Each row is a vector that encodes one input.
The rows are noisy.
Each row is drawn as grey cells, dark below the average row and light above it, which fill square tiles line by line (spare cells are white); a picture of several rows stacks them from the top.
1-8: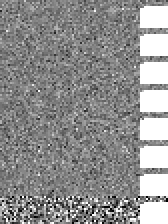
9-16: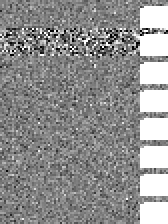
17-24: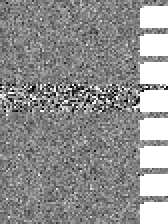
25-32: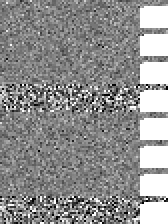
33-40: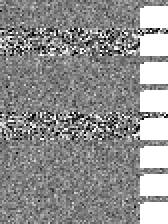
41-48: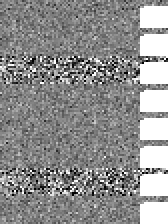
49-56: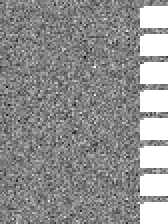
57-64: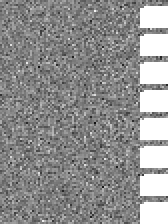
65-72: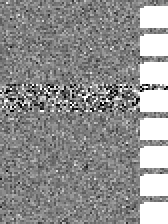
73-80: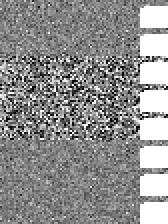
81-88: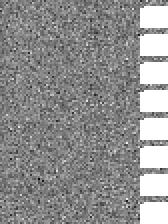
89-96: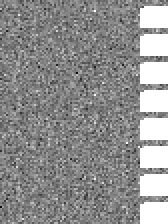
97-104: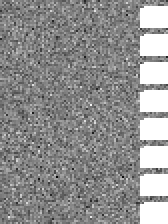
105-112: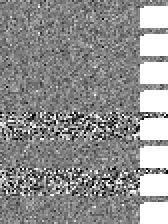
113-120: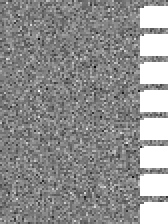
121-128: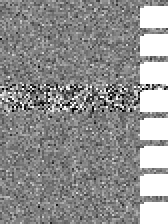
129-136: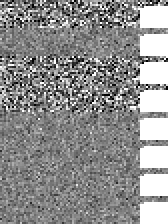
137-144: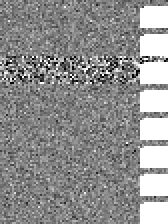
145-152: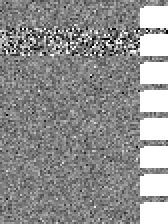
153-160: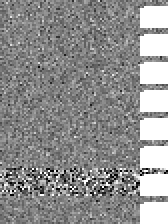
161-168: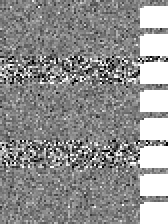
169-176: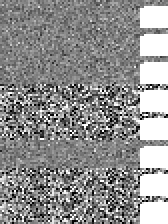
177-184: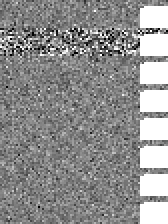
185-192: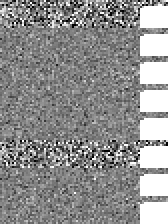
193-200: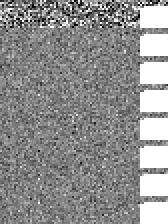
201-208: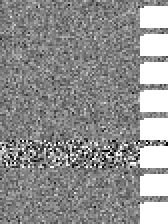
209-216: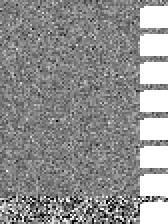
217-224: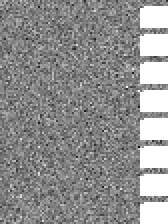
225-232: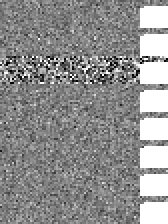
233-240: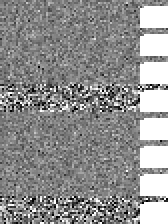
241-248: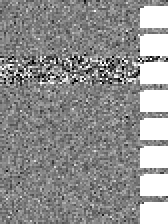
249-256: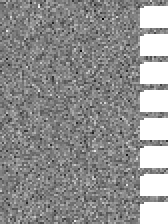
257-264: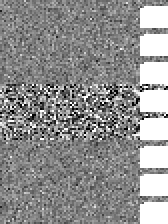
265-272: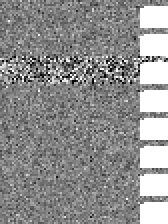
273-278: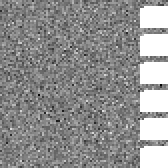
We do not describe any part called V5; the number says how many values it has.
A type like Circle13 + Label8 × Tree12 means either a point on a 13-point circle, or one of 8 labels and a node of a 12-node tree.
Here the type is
Tree10 × Tree10 × (Tree10 + Tree11) + V5.
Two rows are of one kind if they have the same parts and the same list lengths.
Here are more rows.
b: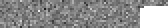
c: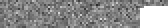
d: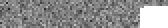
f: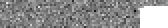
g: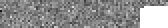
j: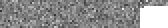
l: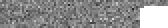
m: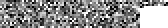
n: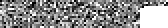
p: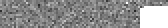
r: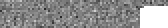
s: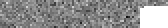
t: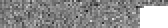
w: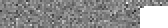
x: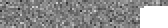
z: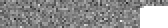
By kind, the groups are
b, d, g, j, p, r, w, x
c, f, l, s, t, z
m, n

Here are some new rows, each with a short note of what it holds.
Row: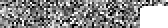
a value of V5
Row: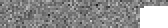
a node of each of three 10-node trees
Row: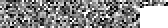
a value of V5
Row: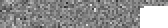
a node of each of two 10-node trees and a node of an 11-node tree
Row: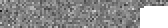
a node of each of two 10-node trees and a node of an 11-node tree
